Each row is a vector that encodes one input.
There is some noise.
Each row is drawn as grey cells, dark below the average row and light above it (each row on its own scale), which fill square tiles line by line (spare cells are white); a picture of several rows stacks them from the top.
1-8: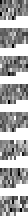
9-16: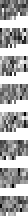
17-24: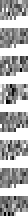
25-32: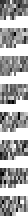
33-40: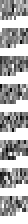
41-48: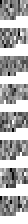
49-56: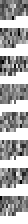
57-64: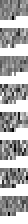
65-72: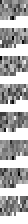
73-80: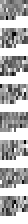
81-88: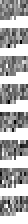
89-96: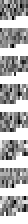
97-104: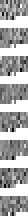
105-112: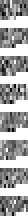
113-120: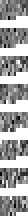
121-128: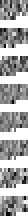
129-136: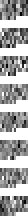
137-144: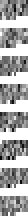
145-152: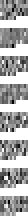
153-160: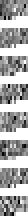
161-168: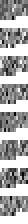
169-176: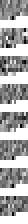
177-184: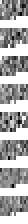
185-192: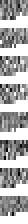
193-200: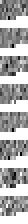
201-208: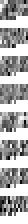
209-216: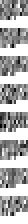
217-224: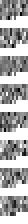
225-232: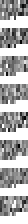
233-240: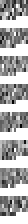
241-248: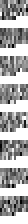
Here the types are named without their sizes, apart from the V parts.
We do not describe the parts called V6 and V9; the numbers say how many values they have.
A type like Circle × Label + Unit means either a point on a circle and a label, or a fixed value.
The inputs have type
Bool × (Tree + V9) × V6.
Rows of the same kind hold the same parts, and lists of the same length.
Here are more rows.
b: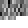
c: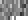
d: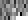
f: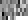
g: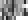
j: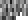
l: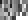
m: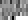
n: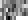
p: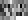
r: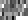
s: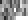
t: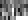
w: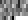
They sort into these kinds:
b, d, f, l, m, p, s, t, w
c, g, j, n, r

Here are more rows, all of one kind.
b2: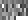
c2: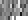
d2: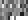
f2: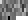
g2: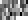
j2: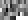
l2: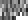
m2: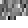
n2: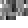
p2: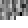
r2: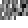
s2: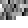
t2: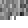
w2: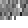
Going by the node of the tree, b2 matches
l2, p2 and r2.
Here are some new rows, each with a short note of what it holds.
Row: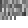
a true/false value, a value of V6 and a value of V9
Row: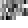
a node of a tree, a true/false value and a value of V6
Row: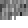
a true/false value, a value of V6 and a value of V9
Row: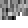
a node of a tree, a true/false value and a value of V6
